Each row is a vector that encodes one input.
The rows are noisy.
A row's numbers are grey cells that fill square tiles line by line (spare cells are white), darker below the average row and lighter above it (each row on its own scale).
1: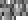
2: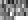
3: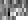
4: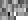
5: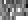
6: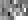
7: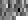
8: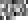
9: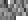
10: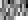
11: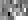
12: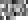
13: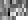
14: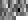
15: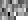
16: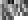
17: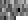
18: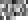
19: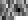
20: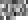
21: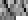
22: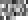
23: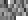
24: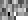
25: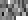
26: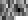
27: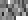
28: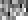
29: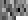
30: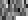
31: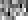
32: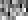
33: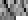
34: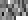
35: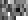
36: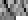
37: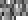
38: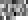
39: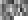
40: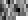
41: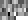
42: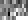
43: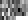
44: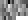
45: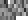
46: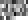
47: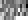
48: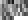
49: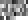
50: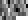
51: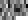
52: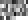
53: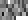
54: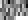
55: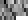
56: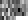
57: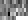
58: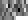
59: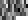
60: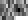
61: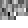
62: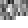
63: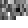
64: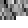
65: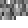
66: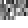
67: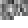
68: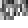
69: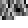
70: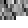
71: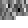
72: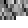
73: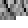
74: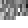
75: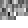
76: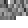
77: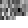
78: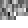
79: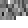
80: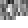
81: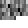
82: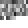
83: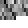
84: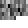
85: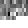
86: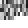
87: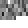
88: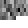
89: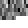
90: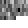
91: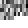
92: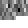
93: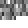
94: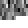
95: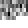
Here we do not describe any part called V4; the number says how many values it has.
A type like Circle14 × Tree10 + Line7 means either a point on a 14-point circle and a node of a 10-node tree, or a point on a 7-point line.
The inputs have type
Bool × (Line5 + List2(V4)).
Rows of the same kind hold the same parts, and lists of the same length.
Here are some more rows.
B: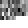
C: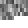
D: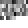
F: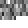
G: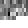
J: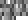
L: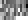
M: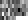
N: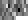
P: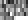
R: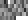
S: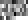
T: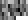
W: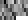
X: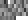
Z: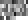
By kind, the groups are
B, D, M, S, Z
C, L, P
F, J, R, T, W, X
G, N

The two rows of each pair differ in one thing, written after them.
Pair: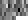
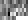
the true/false value
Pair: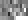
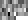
the value of V4 in item 1 of the list
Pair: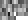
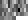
the true/false value
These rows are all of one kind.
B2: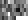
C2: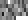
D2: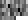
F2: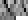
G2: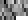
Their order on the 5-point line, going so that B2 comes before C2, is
G2, F2, B2, C2, D2.
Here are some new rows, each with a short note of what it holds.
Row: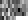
a true/false value, together with the empty list
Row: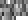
a point on a 5-point line and a true/false value
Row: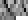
a point on a 5-point line and a true/false value
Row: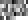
a true/false value, together with the empty list
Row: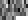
a true/false value, together with a list of two items
